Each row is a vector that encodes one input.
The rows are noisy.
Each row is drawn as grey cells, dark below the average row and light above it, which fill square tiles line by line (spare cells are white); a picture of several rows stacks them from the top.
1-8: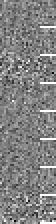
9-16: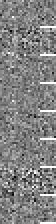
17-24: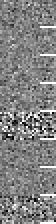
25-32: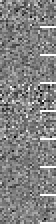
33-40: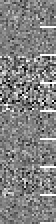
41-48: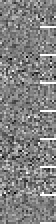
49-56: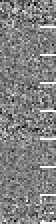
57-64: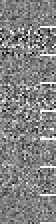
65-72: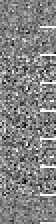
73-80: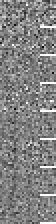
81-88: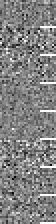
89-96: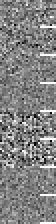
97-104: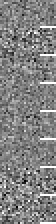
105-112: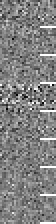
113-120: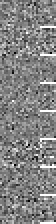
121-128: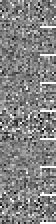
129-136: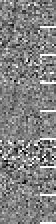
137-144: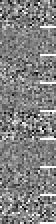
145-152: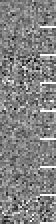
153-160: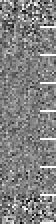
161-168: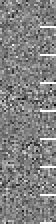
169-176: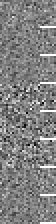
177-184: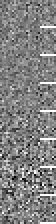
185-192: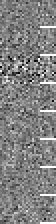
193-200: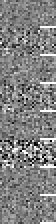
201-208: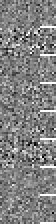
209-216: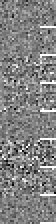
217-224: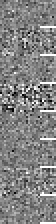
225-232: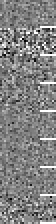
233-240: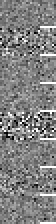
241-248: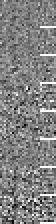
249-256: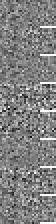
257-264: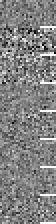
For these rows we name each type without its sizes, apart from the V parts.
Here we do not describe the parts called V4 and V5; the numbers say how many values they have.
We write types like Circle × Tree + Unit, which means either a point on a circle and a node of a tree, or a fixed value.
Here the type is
Bool × V5 + Tree × (Tree + Unit) × V4.
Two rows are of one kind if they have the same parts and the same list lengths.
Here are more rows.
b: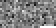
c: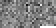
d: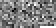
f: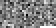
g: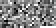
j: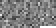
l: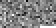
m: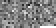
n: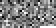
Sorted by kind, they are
b, c, f, g, m
d, j, n
l

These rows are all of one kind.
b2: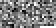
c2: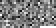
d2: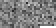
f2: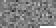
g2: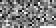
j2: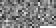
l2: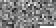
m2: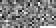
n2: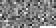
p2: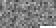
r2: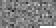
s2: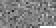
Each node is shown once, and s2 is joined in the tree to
b2 and j2.
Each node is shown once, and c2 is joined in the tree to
n2 and r2.
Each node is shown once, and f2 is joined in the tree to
j2 and p2.
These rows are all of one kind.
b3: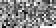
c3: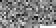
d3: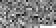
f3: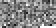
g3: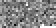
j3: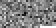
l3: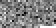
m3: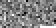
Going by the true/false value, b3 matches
f3 and g3.
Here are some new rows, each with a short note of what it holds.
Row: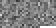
a node of a tree and a value of V4
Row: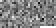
a node of each of two trees and a value of V4
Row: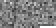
a node of a tree and a value of V4
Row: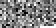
a true/false value and a value of V5
